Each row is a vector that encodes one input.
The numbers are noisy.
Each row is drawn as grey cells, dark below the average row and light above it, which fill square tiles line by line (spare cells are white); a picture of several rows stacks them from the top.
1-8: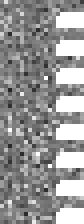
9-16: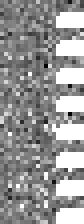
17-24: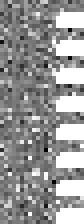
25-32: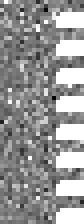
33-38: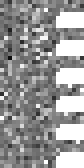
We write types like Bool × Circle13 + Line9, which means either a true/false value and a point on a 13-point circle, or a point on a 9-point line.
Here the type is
Bool × Bool × Bool × Line5.
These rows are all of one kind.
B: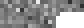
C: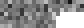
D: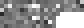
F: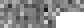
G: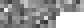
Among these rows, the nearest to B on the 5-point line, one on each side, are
D and F.
